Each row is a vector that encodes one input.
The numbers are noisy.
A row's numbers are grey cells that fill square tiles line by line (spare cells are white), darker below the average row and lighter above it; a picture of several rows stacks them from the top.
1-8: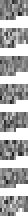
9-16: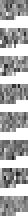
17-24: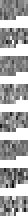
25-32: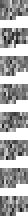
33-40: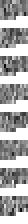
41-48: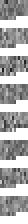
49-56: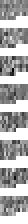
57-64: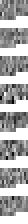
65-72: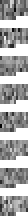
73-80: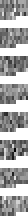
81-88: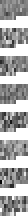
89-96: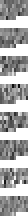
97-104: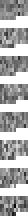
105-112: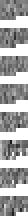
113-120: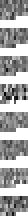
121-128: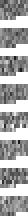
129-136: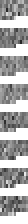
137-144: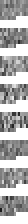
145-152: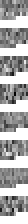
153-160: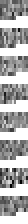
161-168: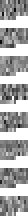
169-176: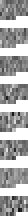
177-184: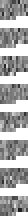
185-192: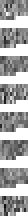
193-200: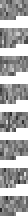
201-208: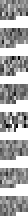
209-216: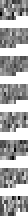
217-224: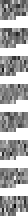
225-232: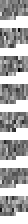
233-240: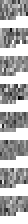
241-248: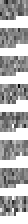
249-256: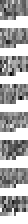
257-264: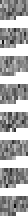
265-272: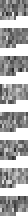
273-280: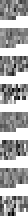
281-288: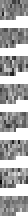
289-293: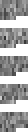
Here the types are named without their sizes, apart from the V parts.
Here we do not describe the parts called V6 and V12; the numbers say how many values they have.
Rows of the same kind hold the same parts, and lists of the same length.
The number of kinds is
2.
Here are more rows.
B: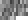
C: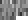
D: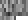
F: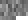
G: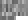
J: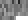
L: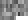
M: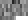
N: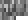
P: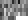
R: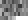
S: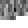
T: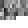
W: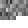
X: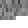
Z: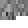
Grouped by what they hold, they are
B, G, J, L, M, P, R, X
C, D, F, N, S, T, W, Z

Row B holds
a point on a line and a true/false value.
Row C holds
a value of V6 and a value of V12.
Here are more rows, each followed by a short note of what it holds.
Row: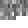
a point on a line and a true/false value
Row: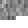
a point on a line and a true/false value
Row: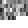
a point on a line and a true/false value
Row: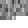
a point on a line and a true/false value
